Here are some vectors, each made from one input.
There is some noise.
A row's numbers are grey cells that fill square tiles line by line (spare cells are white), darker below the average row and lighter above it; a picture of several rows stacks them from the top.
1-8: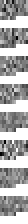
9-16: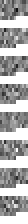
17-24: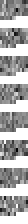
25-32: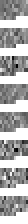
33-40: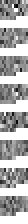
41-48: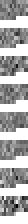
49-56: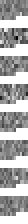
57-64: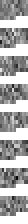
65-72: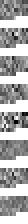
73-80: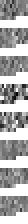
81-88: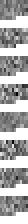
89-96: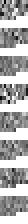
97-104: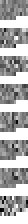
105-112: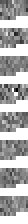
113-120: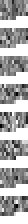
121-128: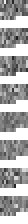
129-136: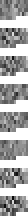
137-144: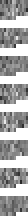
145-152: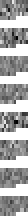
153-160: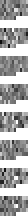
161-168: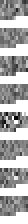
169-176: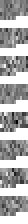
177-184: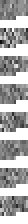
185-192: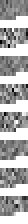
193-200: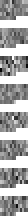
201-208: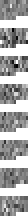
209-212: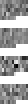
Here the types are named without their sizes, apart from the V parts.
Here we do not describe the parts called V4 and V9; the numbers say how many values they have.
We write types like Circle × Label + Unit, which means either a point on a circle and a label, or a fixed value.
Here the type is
(Bool × V9 + Label) × (Line + V4).
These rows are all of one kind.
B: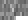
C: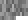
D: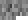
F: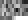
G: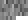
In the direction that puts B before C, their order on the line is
F, G, B, C, D.
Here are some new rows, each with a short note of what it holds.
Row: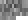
a label and a point on a line
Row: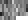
a point on a line, a true/false value and a value of V9
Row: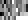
a point on a line, a true/false value and a value of V9
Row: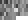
a point on a line, a true/false value and a value of V9
